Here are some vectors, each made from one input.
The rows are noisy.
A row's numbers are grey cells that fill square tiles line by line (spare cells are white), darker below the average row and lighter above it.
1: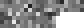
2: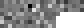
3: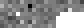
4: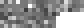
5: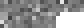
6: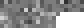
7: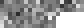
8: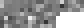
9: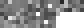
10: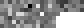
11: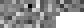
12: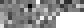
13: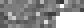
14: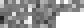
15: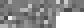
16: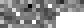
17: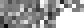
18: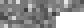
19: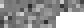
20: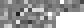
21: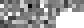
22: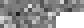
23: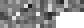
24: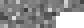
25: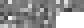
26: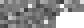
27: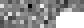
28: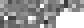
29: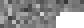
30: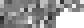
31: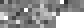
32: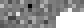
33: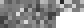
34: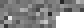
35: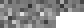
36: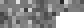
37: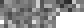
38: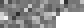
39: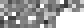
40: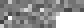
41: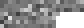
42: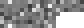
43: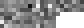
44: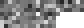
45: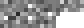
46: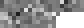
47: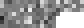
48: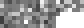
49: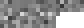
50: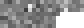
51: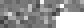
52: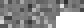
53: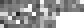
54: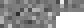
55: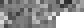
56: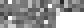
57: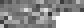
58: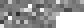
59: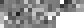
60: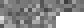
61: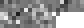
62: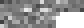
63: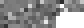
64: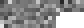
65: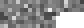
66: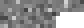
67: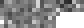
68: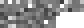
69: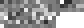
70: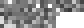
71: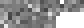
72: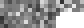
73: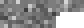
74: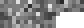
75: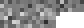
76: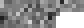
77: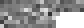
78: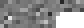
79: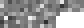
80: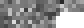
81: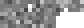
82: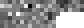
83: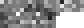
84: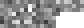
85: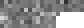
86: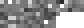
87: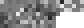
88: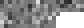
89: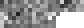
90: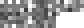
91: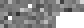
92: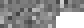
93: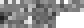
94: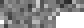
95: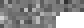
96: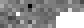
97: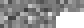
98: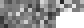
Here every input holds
a point on an 8-point line and a true/false value.
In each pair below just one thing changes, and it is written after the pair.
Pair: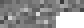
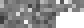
the place on the 8-point line
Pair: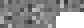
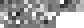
the place on the 8-point line
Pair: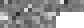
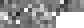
the place on the 8-point line
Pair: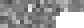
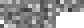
the true/false value
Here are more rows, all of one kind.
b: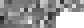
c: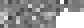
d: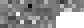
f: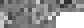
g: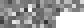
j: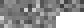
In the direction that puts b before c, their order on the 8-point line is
d, b, g, c, j, f.
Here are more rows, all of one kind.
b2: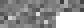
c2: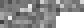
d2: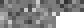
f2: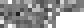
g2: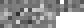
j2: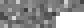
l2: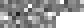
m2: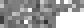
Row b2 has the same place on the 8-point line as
c2 and l2.
